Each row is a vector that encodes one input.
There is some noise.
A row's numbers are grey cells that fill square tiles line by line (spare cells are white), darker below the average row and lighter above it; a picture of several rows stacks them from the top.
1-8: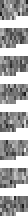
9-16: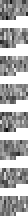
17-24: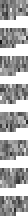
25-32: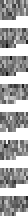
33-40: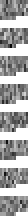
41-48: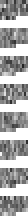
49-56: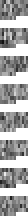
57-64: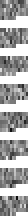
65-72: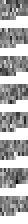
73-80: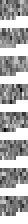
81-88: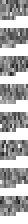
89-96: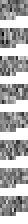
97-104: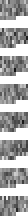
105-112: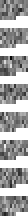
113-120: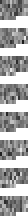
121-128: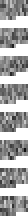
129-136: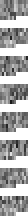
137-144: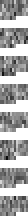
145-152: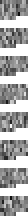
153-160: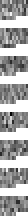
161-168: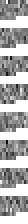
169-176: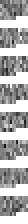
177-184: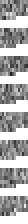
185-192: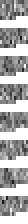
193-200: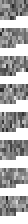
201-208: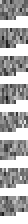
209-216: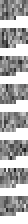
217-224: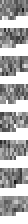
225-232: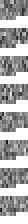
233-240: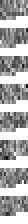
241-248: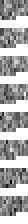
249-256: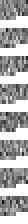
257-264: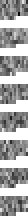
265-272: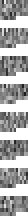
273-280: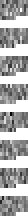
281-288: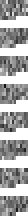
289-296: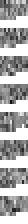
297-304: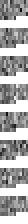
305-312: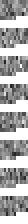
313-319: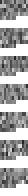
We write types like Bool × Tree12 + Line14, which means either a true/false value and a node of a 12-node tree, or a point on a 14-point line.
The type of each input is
Bool × Bool × Bool × Bool × Circle18 × Label9.
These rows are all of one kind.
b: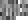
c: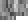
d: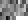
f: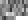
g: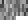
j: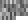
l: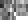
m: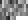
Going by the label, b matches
d and m.
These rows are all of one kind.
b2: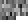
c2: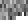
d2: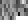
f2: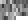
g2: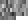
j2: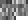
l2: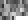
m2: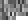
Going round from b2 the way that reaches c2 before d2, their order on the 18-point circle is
b2, g2, l2, c2, d2, m2, f2, j2.
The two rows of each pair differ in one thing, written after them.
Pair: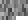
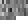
one of the four true/false values
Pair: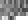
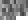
the place on the 18-point circle
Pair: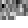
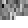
the place on the 18-point circle
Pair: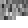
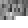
the place on the 18-point circle
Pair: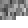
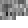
one of the four true/false values
